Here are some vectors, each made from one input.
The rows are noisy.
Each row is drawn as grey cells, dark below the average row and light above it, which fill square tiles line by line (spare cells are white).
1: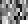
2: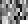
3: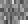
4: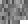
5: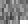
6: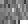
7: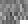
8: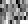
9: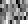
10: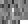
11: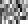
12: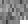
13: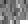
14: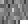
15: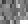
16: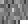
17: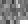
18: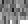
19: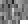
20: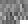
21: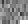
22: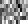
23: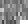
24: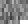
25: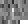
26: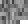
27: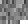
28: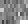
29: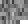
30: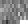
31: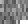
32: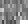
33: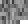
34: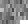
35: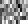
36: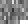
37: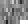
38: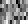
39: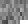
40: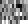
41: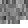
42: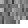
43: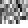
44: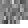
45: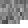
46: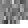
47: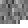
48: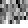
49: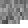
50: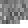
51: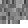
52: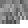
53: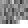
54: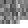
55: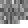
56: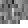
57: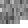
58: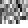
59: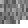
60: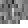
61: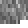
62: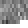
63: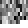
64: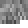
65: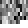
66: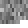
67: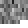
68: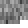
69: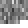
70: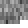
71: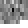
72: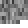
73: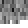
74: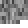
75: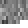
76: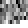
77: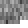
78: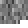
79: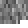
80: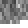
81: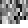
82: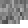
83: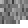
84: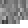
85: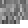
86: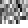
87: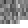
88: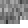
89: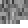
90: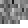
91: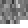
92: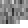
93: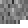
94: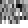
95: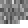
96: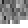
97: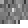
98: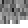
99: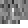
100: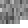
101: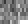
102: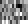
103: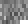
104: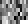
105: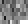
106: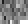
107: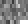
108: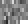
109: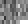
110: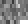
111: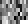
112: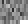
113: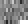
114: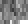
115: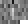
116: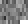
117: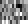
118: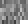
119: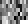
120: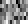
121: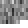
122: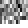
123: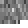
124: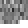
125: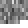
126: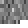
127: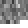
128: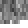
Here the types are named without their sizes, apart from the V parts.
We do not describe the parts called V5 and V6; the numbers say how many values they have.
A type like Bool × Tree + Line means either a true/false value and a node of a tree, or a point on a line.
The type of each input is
(Bool × Line + V6) × V5 + Label.
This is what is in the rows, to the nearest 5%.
About 20% of them hold a label. The rest hold a value of V5, together with either a point on a line and a true/false value, or a value of V6.
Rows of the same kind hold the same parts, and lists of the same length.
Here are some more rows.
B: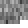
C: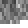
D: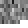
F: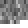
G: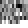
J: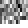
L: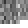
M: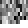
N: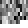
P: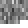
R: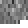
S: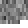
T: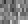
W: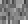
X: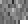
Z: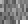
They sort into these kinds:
B, P
C, D, F, L, R, S, T, W, X, Z
G, J, M, N

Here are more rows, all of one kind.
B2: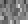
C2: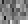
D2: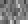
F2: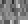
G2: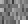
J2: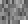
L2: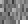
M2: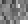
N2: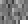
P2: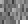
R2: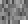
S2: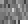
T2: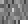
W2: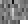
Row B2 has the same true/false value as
C2, D2, F2 and M2.
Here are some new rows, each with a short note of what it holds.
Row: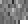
a point on a line, a true/false value and a value of V5
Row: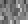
a point on a line, a true/false value and a value of V5
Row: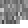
a value of V5 and a value of V6
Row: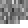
a value of V5 and a value of V6
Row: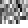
a label
